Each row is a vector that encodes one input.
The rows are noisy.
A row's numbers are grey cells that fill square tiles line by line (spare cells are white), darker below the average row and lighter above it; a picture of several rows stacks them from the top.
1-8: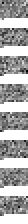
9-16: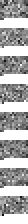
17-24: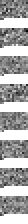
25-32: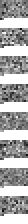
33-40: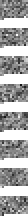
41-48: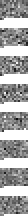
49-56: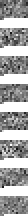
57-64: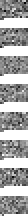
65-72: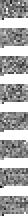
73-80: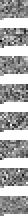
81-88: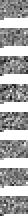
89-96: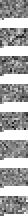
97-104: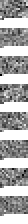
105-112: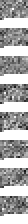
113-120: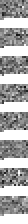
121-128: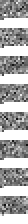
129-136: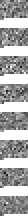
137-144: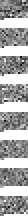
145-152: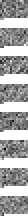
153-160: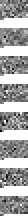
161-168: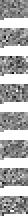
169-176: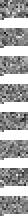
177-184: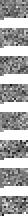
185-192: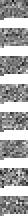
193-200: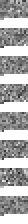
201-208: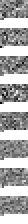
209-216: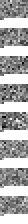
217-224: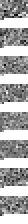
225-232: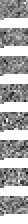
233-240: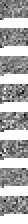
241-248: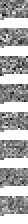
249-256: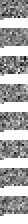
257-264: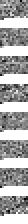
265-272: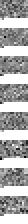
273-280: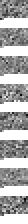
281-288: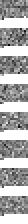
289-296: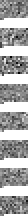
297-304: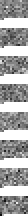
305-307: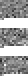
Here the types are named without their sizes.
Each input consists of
a point on a line and four true/false values, together with either a point on a circle, or a fixed value.
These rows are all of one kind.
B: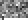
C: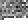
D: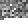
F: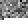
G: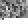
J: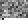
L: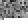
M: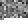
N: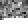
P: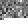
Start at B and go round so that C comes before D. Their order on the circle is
B, F, N, M, L, C, G, P, J, D.
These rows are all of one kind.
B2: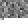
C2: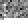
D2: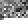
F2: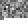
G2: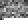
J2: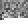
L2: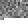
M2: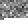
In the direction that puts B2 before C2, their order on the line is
G2, J2, L2, B2, C2, F2, M2, D2.
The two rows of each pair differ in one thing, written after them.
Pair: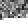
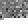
the place on the line
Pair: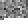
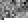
the place on the line
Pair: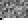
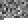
the place on the circle
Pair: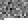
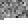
the place on the circle
